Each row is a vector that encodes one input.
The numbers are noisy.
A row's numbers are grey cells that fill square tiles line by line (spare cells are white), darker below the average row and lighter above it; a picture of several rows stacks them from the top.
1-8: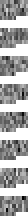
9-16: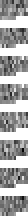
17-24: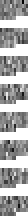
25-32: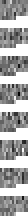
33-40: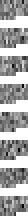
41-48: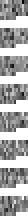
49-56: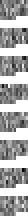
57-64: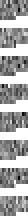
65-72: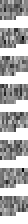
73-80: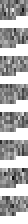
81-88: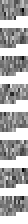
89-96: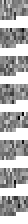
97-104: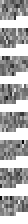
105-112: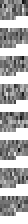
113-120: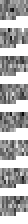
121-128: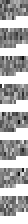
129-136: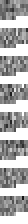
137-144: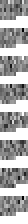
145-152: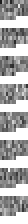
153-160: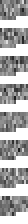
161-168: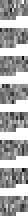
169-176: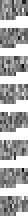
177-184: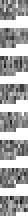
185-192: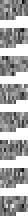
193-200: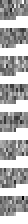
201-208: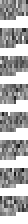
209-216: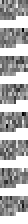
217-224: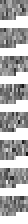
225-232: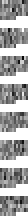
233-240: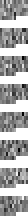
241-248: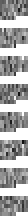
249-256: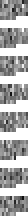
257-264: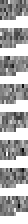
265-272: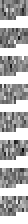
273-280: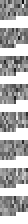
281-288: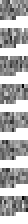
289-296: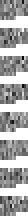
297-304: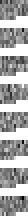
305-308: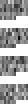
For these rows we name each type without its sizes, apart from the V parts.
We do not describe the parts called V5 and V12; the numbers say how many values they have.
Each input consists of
a node of a tree, a true/false value, a value of V5 and a value of V12.
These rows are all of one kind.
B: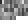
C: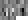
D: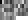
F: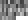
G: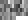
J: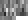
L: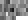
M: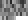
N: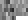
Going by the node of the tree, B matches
D, M and N.
